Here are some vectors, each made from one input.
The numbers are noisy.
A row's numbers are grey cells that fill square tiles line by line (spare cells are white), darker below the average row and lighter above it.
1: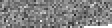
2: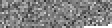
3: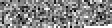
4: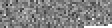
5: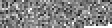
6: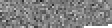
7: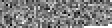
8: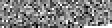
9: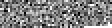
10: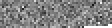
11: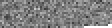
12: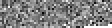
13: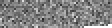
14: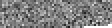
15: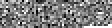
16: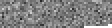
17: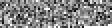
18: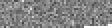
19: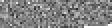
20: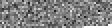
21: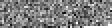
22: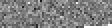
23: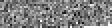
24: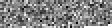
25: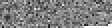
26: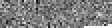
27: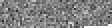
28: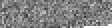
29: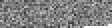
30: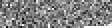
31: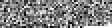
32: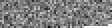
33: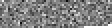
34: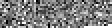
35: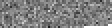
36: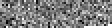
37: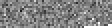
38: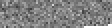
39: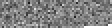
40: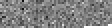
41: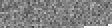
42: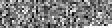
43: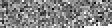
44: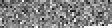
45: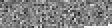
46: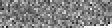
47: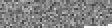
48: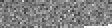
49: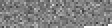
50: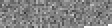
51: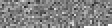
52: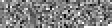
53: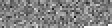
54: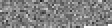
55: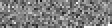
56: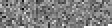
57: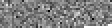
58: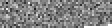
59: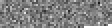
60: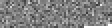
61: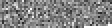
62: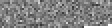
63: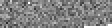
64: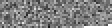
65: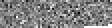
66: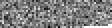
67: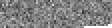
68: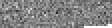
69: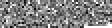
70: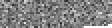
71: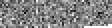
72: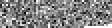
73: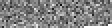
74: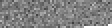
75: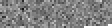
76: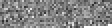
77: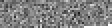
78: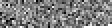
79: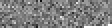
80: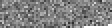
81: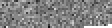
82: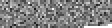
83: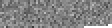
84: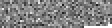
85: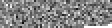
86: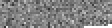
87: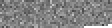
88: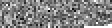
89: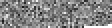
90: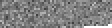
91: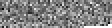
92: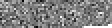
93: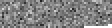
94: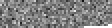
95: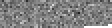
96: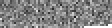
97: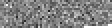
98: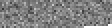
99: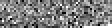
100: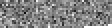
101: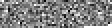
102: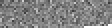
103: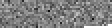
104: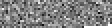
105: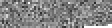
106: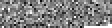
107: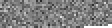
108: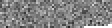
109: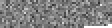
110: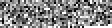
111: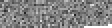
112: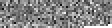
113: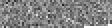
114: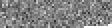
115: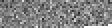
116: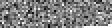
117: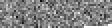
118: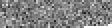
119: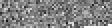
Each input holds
either a point on a 10-point line, or a point on a 13-point line.
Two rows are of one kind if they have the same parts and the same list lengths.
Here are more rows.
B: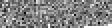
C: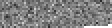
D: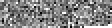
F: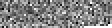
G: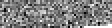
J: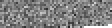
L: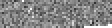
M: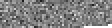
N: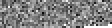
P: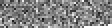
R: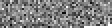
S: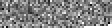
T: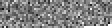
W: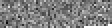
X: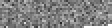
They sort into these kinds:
B, C, F, G, J, P, S, T
D, L, M, N, R, W, X

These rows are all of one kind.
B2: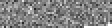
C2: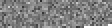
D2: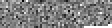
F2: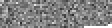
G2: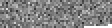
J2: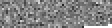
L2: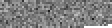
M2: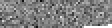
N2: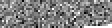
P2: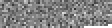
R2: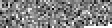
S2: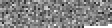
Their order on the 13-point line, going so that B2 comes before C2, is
F2, G2, R2, B2, P2, L2, C2, M2, N2, D2, J2, S2.
